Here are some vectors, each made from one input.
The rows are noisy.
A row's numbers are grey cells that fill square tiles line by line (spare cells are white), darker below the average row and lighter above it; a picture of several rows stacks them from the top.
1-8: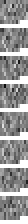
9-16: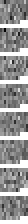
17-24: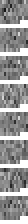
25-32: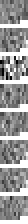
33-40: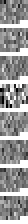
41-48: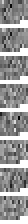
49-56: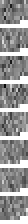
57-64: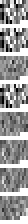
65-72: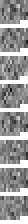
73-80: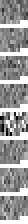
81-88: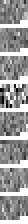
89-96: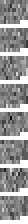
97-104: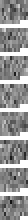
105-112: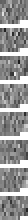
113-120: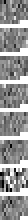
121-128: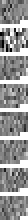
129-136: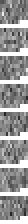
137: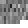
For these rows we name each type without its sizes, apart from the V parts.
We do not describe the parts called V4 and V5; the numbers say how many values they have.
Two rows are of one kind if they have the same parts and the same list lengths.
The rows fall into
2 kinds.
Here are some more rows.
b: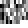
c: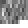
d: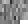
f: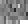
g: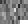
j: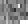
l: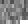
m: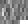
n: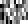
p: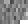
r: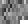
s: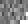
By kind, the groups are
b, n
c, d, f, g, j, l, m, p, r, s

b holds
a fixed value.
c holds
a point on a circle, four true/false values, a value of V4 and a value of V5.
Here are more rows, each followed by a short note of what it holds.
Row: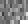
a point on a circle, four true/false values, a value of V4 and a value of V5
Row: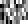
a fixed value
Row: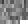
a point on a circle, four true/false values, a value of V4 and a value of V5
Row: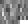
a point on a circle, four true/false values, a value of V4 and a value of V5
